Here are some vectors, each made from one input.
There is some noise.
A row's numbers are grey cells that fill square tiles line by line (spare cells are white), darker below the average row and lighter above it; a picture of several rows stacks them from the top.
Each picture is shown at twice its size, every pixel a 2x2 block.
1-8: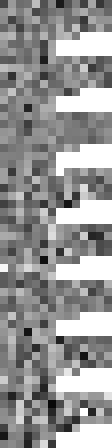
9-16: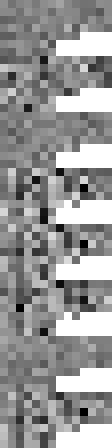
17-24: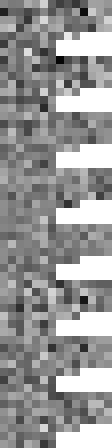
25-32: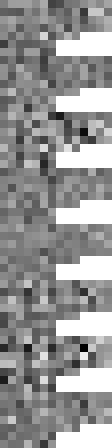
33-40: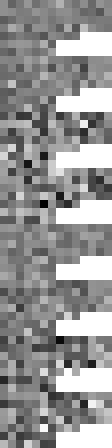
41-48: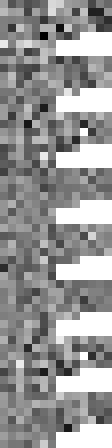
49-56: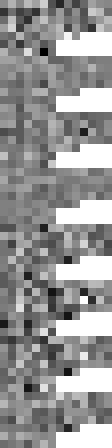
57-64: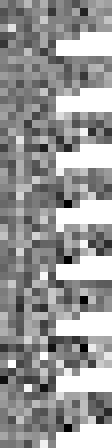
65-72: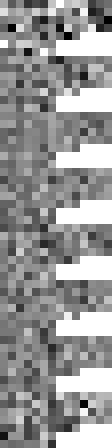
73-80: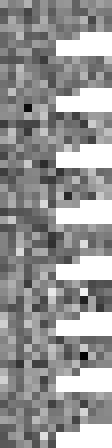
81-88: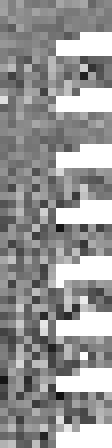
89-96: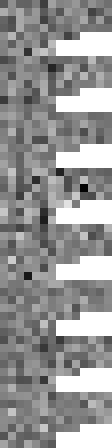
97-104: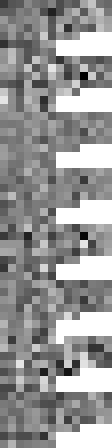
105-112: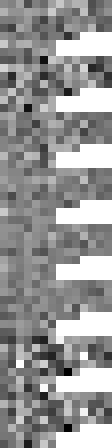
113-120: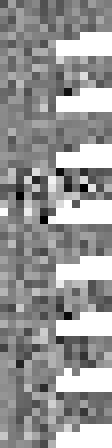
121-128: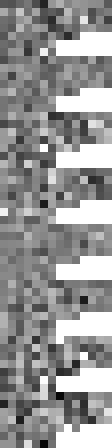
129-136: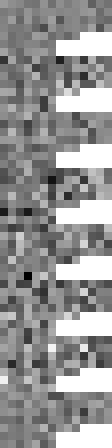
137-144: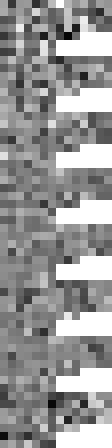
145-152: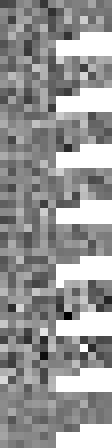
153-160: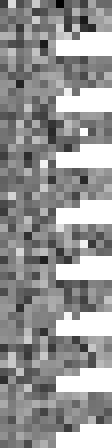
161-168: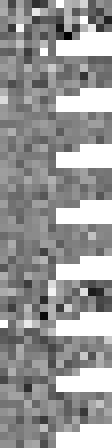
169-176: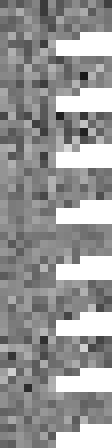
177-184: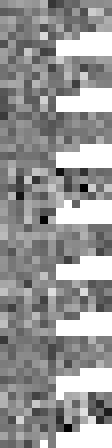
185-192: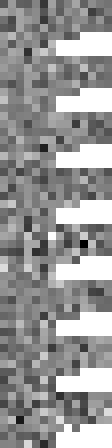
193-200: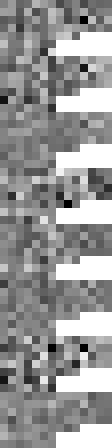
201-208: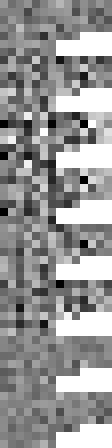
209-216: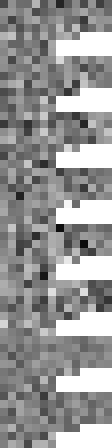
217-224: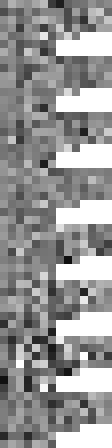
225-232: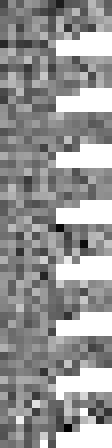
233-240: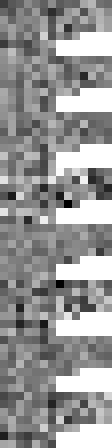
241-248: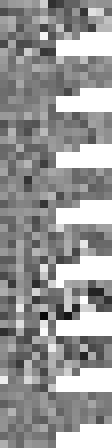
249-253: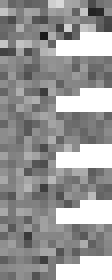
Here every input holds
either one of 7 labels, or a point on an 8-point line, or a point on an 11-point line.
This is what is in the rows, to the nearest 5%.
About 25% of them hold one of 7 labels. About 40% of them hold a point on an 8-point line. The rest hold a point on an 11-point line.
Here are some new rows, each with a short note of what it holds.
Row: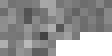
a point on an 8-point line
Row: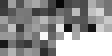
one of 7 labels
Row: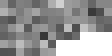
a point on an 8-point line
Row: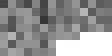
one of 7 labels
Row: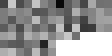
one of 7 labels
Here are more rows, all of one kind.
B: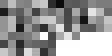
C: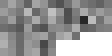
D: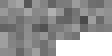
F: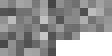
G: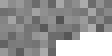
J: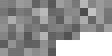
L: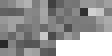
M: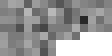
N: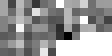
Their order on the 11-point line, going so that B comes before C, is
G, B, F, J, N, C, D, M, L.
